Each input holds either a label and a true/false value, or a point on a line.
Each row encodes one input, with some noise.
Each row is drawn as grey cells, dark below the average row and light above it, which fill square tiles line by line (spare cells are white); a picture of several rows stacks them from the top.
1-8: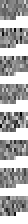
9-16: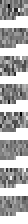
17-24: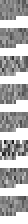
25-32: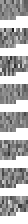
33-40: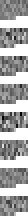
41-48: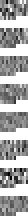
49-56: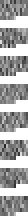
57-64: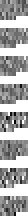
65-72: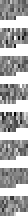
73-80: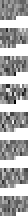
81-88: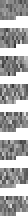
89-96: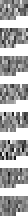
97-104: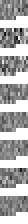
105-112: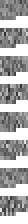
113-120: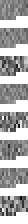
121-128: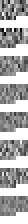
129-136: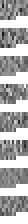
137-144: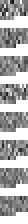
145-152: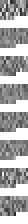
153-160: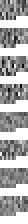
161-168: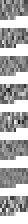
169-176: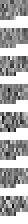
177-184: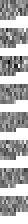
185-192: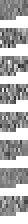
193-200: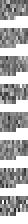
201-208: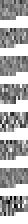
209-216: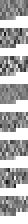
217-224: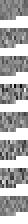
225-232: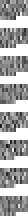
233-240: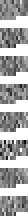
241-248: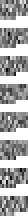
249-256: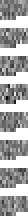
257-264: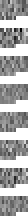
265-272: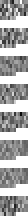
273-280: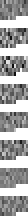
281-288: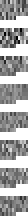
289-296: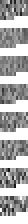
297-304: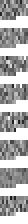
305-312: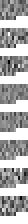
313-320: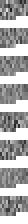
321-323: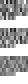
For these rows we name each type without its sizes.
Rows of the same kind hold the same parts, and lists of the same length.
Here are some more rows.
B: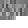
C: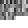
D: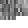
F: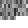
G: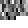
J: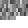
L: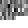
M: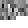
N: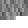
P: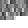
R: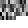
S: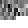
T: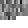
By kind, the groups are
B, J, M, N, P, R
C, D, F, G, L, S, T

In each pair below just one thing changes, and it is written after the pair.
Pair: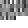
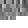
the label
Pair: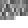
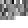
the true/false value
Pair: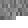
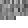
the label
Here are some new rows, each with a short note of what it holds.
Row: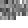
a point on a line
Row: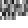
a point on a line
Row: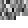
a point on a line
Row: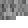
a label and a true/false value
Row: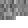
a label and a true/false value
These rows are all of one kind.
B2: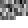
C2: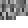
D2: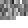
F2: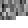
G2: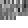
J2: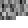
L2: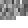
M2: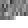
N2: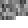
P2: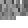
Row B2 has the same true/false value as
G2, L2 and P2.
